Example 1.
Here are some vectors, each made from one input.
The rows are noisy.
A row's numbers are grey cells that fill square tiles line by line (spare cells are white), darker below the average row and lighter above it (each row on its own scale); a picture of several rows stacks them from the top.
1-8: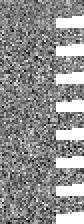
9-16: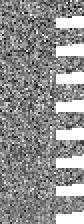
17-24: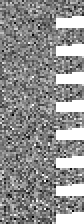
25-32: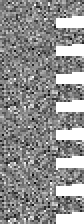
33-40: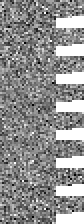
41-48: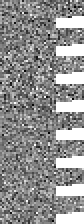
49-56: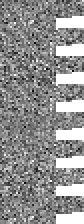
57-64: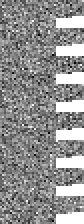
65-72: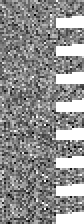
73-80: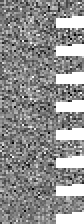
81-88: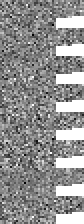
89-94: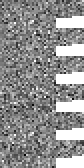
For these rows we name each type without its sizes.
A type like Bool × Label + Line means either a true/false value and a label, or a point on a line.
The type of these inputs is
Circle.
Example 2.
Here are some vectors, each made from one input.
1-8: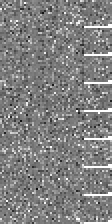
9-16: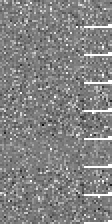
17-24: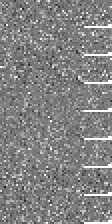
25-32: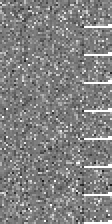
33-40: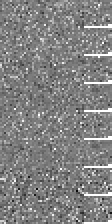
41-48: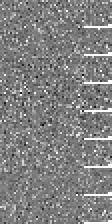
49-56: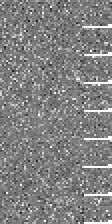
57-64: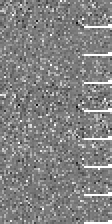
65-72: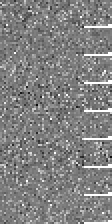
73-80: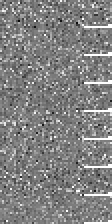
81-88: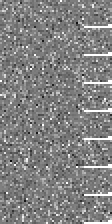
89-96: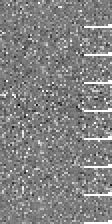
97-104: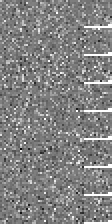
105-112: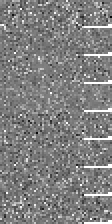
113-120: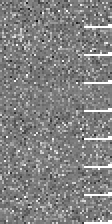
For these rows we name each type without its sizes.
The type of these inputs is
Label.
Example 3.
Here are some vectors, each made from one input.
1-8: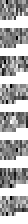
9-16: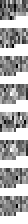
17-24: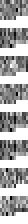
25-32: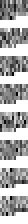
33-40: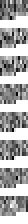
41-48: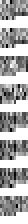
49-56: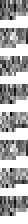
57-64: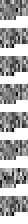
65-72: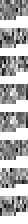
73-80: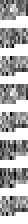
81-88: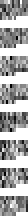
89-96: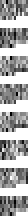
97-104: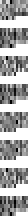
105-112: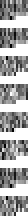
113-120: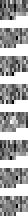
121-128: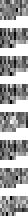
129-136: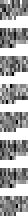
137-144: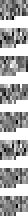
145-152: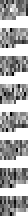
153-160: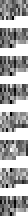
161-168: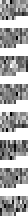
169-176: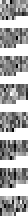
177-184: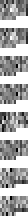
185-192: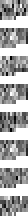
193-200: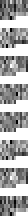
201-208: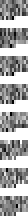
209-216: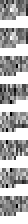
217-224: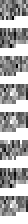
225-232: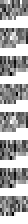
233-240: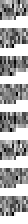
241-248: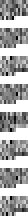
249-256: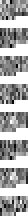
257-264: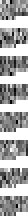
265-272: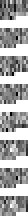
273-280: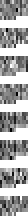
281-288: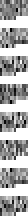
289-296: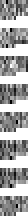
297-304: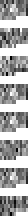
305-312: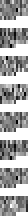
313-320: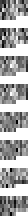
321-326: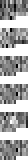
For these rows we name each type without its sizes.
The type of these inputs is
Tree.
